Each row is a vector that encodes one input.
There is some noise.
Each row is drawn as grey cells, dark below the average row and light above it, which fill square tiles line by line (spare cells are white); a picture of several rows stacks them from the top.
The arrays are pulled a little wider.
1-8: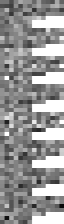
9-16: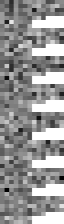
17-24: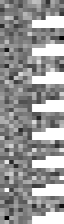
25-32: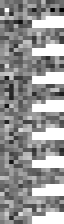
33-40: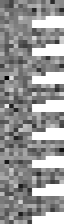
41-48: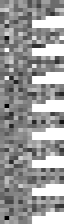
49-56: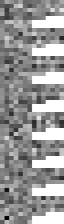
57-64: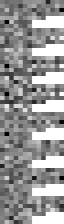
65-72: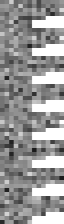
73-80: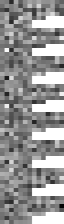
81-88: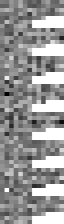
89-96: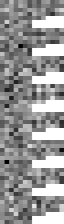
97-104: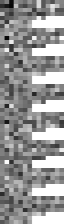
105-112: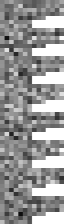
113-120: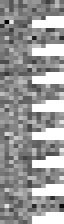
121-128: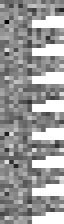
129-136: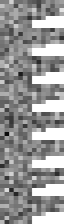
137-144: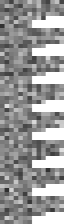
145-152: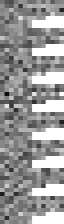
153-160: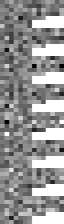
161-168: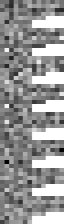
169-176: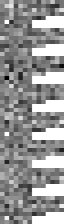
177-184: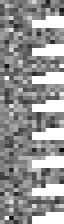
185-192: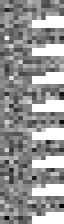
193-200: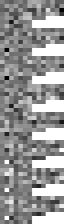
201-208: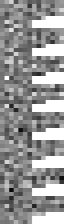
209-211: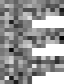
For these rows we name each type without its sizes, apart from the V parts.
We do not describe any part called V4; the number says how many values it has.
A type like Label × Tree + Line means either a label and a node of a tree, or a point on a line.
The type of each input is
(Bool × Tree + Line) × List(V4).
